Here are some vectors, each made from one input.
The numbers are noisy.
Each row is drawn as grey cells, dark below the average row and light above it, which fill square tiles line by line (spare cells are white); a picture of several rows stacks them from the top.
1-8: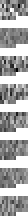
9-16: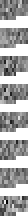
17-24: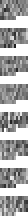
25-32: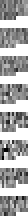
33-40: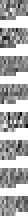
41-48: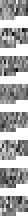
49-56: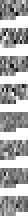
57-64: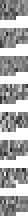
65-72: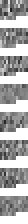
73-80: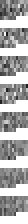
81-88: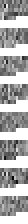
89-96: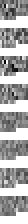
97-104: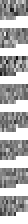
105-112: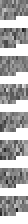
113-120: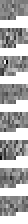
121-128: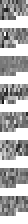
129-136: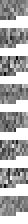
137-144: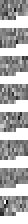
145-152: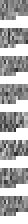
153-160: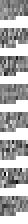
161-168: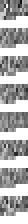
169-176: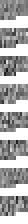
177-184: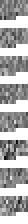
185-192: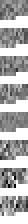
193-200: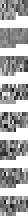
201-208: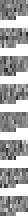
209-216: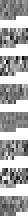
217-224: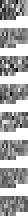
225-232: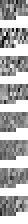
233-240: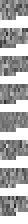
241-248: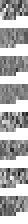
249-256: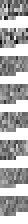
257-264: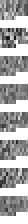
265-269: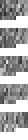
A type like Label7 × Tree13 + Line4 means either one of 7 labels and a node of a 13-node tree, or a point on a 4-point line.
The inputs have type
Circle9 × (Circle9 + Unit) × Tree17.
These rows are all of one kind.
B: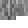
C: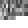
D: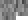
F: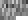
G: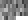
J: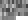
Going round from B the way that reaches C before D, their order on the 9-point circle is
B, J, G, F, C, D.
